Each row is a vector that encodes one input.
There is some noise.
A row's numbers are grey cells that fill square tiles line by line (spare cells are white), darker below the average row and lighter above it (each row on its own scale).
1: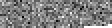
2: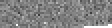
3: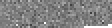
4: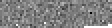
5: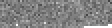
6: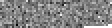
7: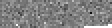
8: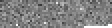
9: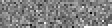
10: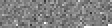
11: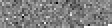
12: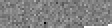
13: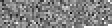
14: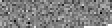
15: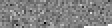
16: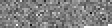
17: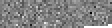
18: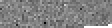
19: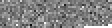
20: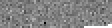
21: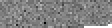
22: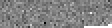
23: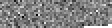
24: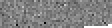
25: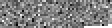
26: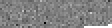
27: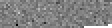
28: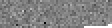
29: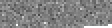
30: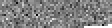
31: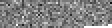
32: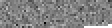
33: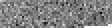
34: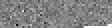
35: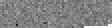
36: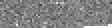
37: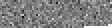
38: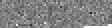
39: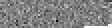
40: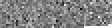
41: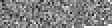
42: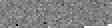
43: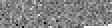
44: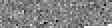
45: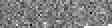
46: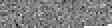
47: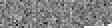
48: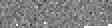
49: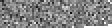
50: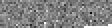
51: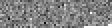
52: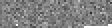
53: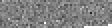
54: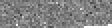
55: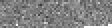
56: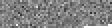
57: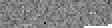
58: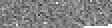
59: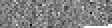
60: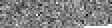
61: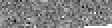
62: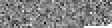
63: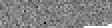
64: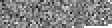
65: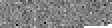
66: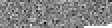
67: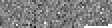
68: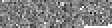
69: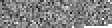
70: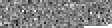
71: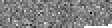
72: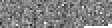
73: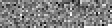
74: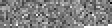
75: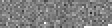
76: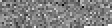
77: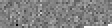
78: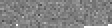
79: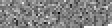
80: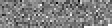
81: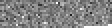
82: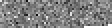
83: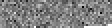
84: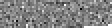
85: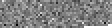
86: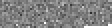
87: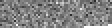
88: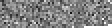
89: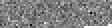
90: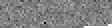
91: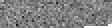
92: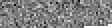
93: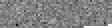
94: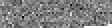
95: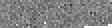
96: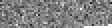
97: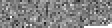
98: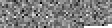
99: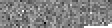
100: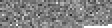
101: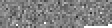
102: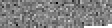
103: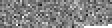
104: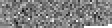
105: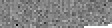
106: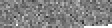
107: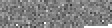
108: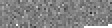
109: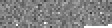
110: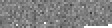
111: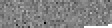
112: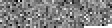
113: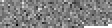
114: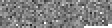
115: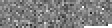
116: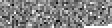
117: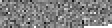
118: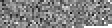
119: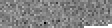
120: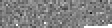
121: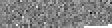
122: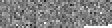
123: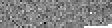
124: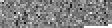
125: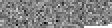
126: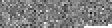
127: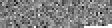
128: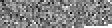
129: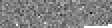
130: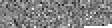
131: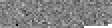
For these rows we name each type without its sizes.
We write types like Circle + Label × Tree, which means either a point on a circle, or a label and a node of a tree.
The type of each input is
(Bool × Label + Unit) × Line × Line + Unit.
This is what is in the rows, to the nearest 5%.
About 5% of them hold a fixed value. The rest hold a point on each of two lines, together with either a fixed value, or a label and a true/false value.
